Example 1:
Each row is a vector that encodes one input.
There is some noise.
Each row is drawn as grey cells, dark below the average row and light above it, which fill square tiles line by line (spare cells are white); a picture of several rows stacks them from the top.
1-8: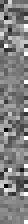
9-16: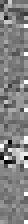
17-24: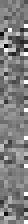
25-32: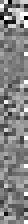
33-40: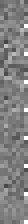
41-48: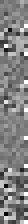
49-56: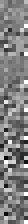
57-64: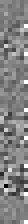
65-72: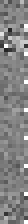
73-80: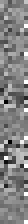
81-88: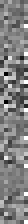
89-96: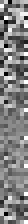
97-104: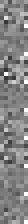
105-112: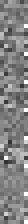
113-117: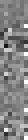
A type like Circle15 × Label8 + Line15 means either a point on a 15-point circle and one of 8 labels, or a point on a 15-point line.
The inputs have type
Circle6.
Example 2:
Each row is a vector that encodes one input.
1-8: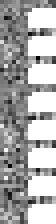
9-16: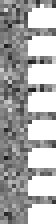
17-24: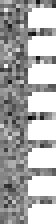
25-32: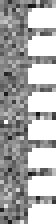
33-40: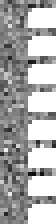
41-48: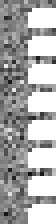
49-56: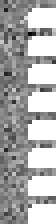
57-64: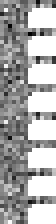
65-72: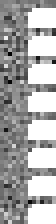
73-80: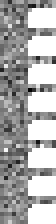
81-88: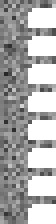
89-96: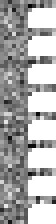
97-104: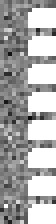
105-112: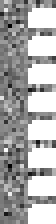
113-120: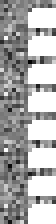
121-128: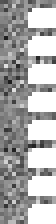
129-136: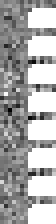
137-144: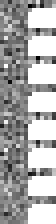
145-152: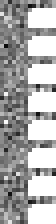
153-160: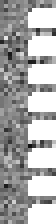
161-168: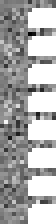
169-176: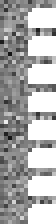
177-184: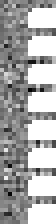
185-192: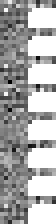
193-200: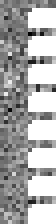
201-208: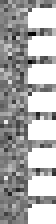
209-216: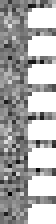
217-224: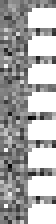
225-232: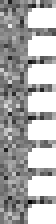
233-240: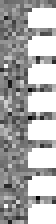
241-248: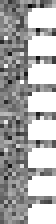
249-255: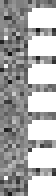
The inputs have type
Line4.
